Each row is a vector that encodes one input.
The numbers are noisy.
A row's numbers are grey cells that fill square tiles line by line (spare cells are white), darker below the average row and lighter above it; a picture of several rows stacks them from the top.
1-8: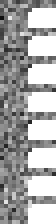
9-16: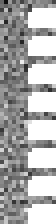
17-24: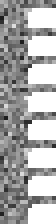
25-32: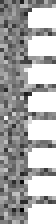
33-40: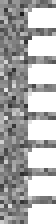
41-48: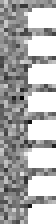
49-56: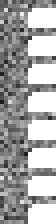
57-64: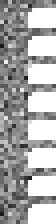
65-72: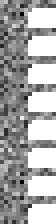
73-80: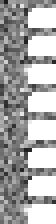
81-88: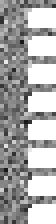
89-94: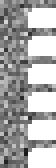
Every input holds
a node of an 11-node tree and a true/false value.
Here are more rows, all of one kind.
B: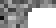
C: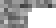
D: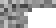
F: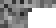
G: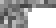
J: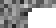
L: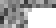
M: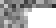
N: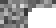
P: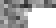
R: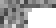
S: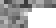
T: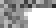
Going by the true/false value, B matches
F, J and N.
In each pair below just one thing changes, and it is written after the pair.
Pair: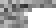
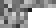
the true/false value
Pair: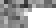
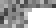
the node of the tree
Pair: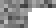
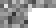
the node of the tree
